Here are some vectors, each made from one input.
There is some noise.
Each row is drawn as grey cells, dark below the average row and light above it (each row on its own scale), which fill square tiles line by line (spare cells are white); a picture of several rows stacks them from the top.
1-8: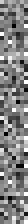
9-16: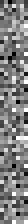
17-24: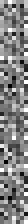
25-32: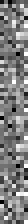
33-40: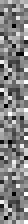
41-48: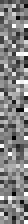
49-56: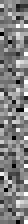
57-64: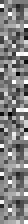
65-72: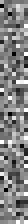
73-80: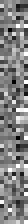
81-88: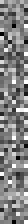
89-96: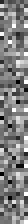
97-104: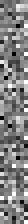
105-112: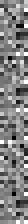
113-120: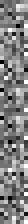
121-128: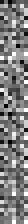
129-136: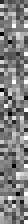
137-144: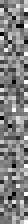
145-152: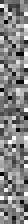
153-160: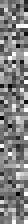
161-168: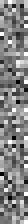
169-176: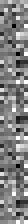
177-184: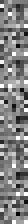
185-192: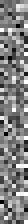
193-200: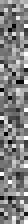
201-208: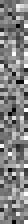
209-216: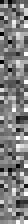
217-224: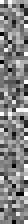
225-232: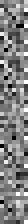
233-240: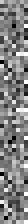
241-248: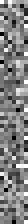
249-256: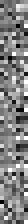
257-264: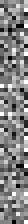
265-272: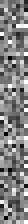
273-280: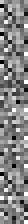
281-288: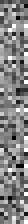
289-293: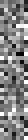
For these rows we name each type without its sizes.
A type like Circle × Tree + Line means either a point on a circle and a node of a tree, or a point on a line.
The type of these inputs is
Bool × Bool × Bool × Bool.
